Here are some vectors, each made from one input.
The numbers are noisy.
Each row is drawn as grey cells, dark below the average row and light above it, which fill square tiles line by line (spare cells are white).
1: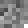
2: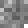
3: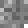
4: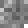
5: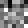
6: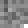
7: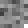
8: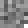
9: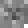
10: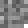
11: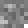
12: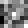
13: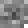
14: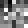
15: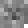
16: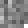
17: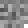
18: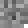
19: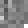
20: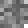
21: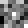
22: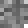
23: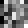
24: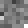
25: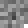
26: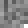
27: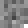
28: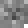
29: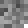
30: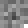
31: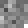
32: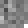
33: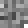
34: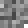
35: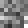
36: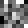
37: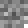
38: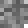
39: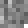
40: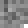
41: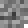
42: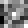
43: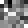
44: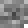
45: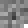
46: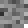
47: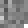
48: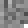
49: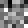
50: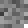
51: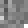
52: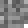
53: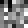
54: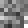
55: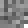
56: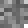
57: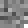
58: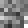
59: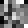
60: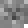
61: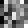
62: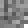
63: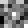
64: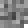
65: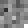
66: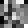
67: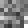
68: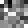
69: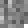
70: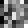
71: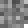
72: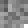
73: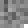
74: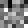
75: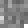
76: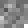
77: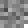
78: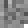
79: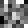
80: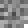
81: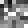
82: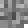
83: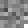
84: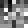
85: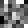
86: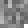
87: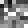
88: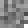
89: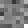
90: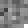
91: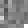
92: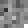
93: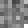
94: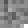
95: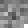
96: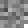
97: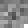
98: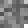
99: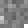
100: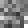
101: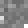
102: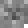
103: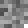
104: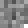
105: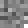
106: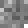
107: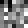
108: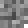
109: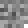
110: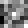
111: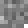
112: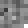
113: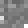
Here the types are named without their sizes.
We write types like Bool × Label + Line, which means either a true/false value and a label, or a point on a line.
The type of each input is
Bool × Circle + List(Line).
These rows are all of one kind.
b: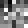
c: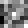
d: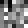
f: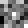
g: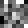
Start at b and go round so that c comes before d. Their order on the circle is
b, c, f, g, d.
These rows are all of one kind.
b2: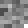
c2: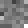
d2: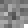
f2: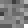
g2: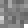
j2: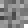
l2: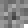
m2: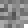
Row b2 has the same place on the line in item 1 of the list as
c2 and f2.
